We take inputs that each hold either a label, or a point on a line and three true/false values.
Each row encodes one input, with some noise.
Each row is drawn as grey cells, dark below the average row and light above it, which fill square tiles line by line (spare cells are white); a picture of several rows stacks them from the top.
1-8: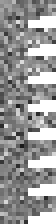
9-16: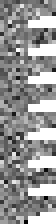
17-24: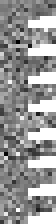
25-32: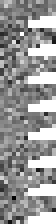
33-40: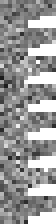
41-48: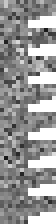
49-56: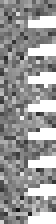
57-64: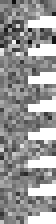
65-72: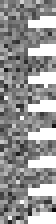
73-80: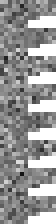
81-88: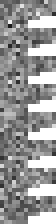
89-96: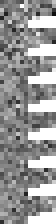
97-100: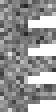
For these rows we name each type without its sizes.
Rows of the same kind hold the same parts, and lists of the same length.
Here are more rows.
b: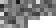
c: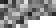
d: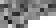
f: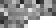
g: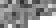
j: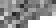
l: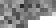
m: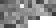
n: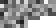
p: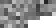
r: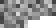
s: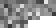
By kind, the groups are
b, d, g, j, l, p
c, f, m, n, r, s

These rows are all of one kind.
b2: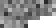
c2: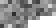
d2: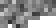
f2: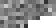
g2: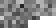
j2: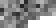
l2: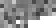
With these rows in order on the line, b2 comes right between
c2 and l2.
